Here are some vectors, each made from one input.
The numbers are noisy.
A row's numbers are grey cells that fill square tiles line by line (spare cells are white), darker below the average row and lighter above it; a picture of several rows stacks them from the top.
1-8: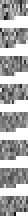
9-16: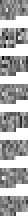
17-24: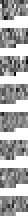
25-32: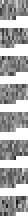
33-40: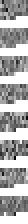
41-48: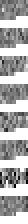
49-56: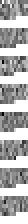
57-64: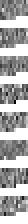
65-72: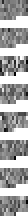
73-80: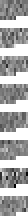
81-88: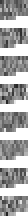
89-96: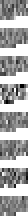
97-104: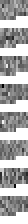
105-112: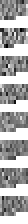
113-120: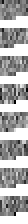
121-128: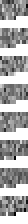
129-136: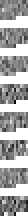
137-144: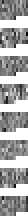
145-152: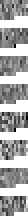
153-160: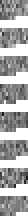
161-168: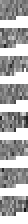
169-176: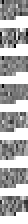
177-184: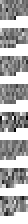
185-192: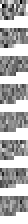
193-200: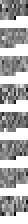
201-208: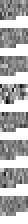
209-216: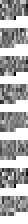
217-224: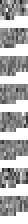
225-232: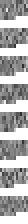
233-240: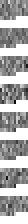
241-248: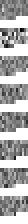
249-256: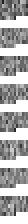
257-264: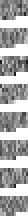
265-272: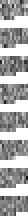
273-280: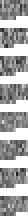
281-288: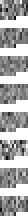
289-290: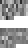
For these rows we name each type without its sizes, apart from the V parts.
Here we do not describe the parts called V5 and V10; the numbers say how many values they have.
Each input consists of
a label and a value of V5, together with either four true/false values, or a value of V10.
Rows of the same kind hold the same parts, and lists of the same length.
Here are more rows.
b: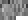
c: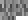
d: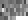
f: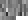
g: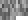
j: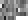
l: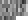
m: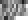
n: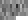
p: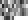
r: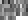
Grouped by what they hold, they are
b, c, d, f, l, m, n, r
g, j, p

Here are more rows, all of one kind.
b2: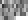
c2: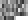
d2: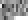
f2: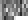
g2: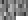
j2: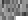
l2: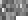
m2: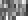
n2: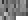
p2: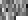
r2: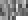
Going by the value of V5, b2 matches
f2 and j2.
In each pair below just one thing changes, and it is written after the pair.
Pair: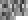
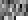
the value of V5
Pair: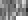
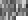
the value of V5
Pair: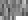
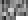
the label
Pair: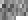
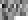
the value of V5
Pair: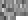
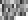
the label
